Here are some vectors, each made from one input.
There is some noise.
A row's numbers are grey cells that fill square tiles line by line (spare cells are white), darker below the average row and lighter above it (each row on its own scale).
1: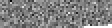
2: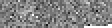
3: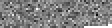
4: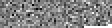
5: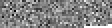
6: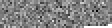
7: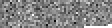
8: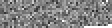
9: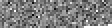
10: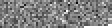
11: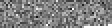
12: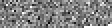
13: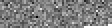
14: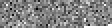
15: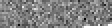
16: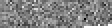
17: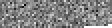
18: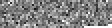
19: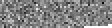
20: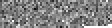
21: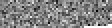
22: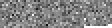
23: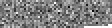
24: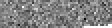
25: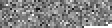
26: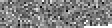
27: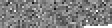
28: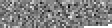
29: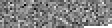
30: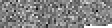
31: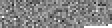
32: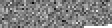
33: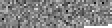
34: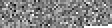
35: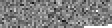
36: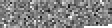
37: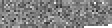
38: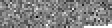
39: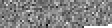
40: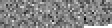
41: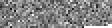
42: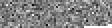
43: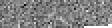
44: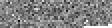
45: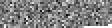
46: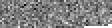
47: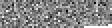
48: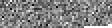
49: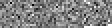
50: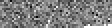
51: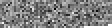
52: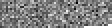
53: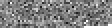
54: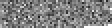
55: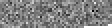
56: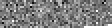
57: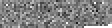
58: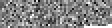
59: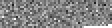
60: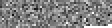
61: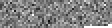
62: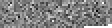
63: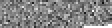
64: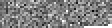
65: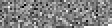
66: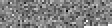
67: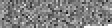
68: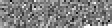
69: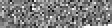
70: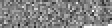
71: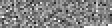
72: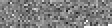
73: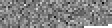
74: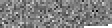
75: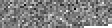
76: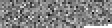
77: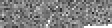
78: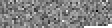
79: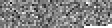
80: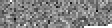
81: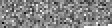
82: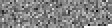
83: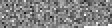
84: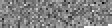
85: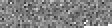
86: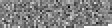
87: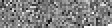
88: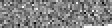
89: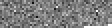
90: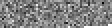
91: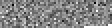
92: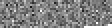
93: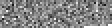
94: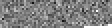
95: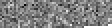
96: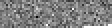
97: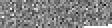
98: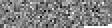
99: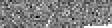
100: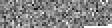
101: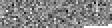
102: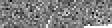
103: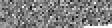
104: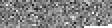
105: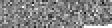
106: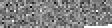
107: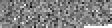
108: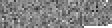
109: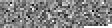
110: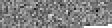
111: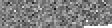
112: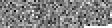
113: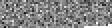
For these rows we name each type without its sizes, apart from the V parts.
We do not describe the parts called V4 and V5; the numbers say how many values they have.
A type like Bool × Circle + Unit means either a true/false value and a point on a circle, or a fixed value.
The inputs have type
(Bool × Label + V5) × V4.
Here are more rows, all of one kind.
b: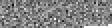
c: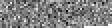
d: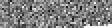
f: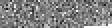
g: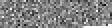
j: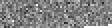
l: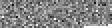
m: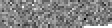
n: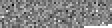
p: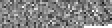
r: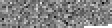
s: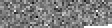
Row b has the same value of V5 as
f, g, l and n.
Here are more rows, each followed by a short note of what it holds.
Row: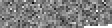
a value of V4 and a value of V5
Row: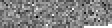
a value of V4 and a value of V5
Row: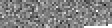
a value of V4 and a value of V5
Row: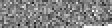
a value of V4 and a value of V5
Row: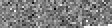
a value of V4 and a value of V5
